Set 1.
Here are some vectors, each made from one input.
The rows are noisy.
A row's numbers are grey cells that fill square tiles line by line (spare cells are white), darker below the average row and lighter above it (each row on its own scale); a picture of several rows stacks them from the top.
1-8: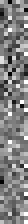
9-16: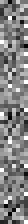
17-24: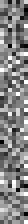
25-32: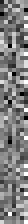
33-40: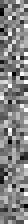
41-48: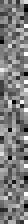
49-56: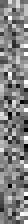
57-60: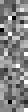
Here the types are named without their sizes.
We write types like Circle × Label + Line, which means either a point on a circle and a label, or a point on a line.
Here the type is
(Bool × Bool × Bool × Bool + Unit) × Line.
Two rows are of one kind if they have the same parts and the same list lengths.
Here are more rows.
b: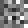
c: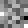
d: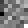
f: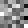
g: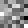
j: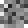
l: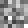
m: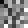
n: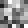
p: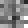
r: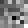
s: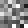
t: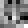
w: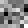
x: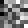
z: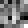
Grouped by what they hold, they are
b, d, j, m, p, r, t, w, x, z
c, f, g, l, n, s

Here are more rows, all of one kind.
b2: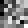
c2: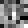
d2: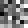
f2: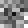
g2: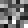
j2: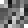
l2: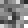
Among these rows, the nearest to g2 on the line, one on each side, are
c2 and j2.
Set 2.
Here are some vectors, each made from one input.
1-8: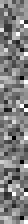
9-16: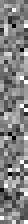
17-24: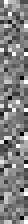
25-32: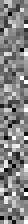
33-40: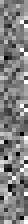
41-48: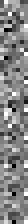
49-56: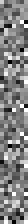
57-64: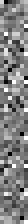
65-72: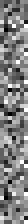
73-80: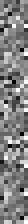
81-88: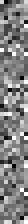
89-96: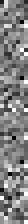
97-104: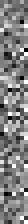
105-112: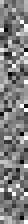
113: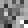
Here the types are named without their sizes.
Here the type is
List(Line).
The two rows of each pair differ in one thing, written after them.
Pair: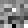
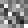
the place on the line in item 2 of the list
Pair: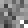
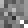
the place on the line in item 1 of the list
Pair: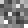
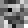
the place on the line in item 2 of the list
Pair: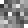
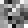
the place on the line in item 2 of the list
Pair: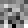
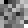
the place on the line in item 1 of the list
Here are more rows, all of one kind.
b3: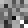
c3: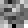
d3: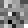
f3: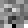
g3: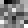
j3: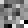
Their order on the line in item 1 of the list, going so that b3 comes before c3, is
b3, j3, g3, c3, f3, d3.
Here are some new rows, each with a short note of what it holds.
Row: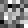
the empty list
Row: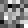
the empty list
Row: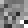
a list of two items
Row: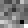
a list of one item
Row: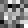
the empty list
